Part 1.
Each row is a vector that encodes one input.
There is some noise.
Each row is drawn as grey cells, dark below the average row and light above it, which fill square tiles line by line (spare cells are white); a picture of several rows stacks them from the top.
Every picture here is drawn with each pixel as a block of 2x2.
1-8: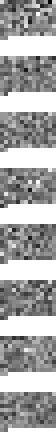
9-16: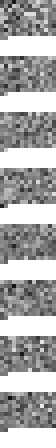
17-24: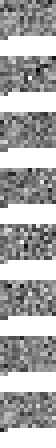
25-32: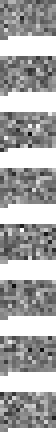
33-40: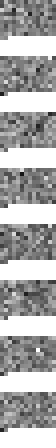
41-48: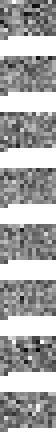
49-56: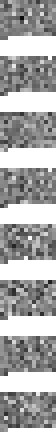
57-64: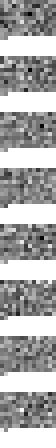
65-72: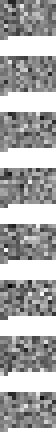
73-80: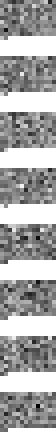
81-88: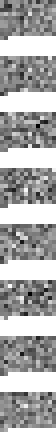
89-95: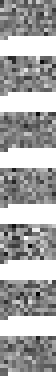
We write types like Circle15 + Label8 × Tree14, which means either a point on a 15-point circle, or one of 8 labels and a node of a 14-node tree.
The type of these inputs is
Bool × Bool × Bool × Bool × Circle9.
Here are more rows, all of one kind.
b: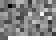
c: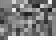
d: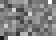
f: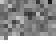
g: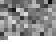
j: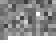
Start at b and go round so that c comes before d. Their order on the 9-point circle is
b, c, d, j, g, f.
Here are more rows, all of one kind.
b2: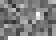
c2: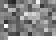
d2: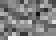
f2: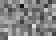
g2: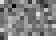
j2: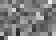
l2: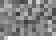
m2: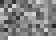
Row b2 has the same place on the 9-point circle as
c2 and g2.
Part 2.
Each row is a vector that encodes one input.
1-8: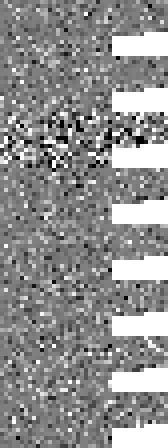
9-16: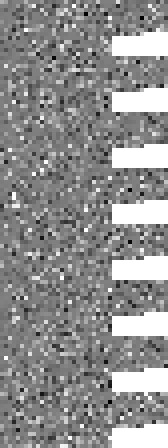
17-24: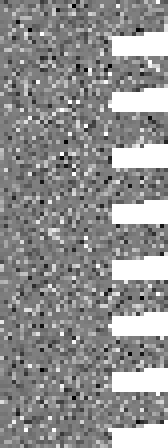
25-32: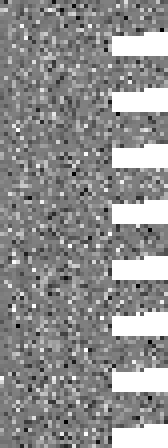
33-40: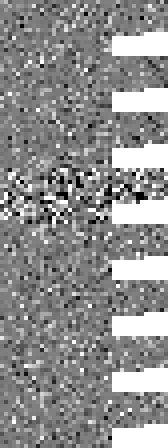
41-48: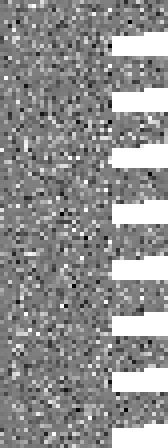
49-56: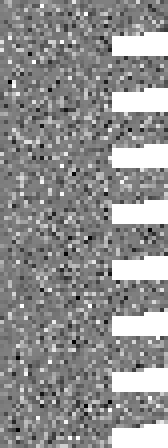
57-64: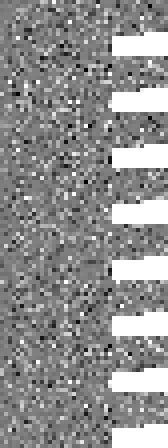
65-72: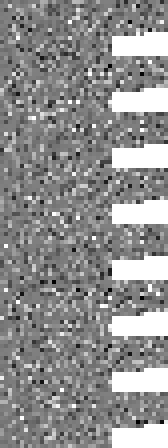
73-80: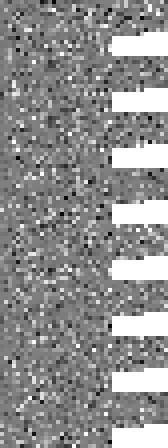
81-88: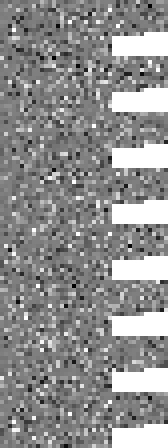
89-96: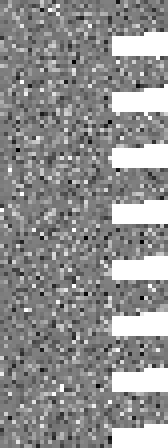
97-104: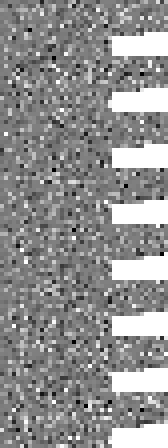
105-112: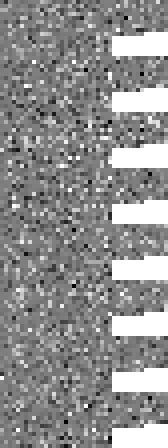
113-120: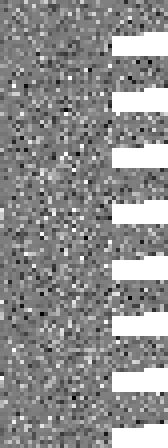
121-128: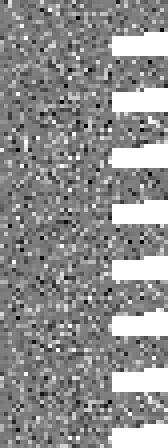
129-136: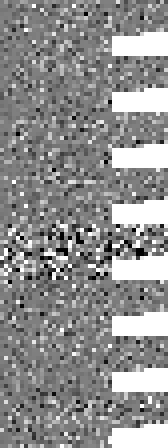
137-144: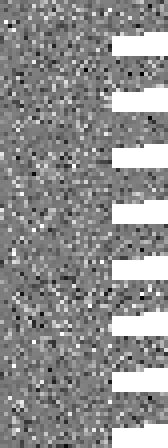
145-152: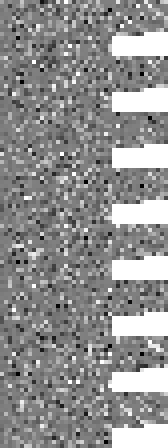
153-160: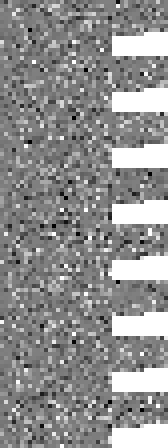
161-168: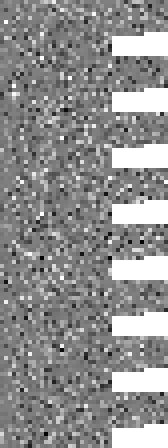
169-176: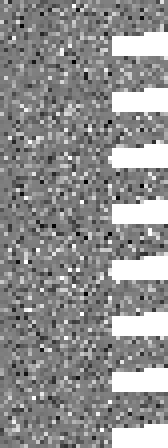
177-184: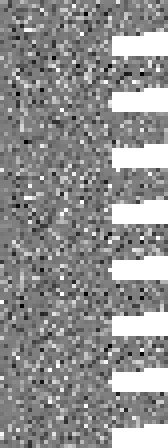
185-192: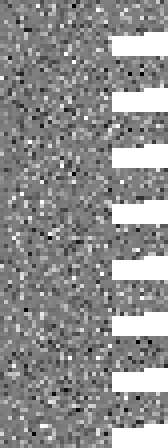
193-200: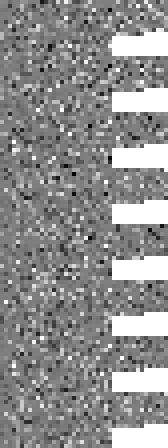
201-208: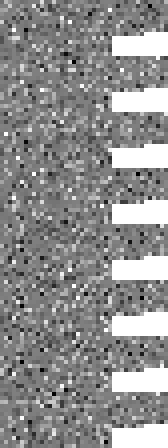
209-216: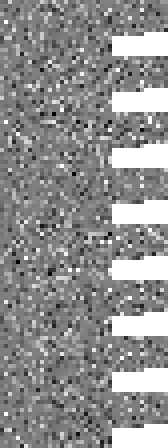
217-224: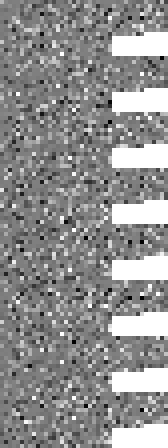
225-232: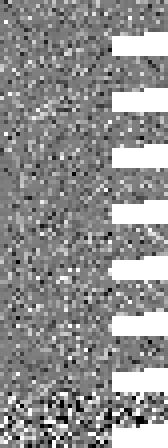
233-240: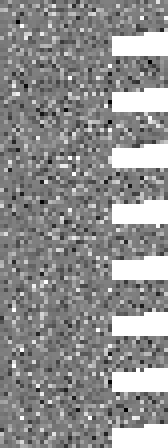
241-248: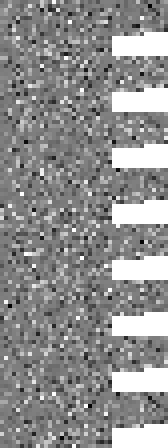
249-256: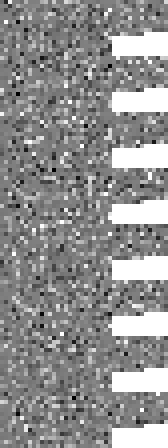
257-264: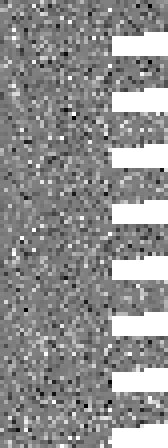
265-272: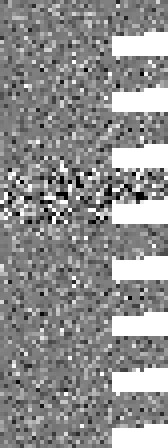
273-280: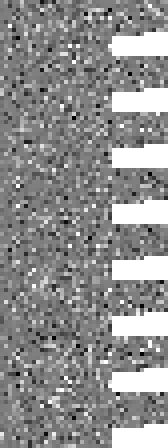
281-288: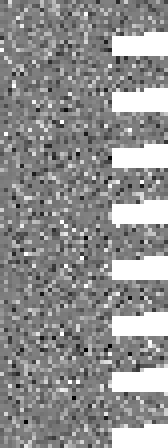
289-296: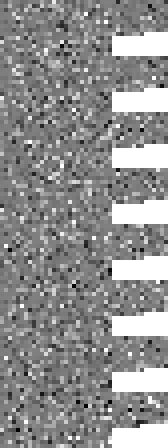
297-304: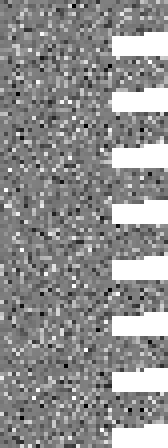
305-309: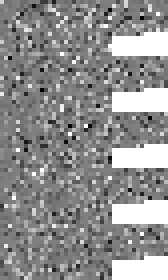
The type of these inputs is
List2(Circle13).
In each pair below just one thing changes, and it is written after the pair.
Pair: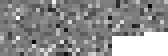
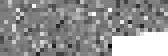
the place on the 13-point circle in item 1 of the list
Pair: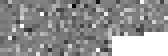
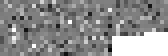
the place on the 13-point circle in item 1 of the list
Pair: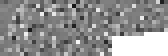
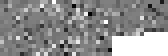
the place on the 13-point circle in item 1 of the list
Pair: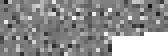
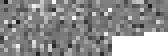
the place on the 13-point circle in item 2 of the list
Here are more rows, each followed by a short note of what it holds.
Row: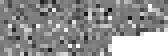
a list of one item
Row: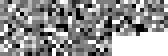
the empty list
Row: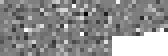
a list of one item
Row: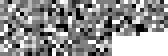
the empty list
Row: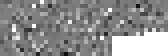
a list of two items
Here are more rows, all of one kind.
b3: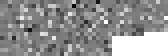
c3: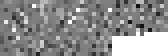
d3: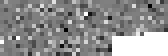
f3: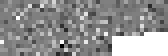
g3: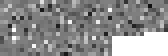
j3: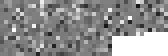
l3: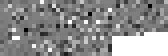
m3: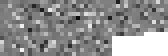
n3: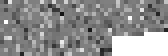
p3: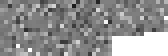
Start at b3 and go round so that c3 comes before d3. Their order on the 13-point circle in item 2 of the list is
b3, f3, n3, g3, p3, l3, c3, d3, j3, m3.
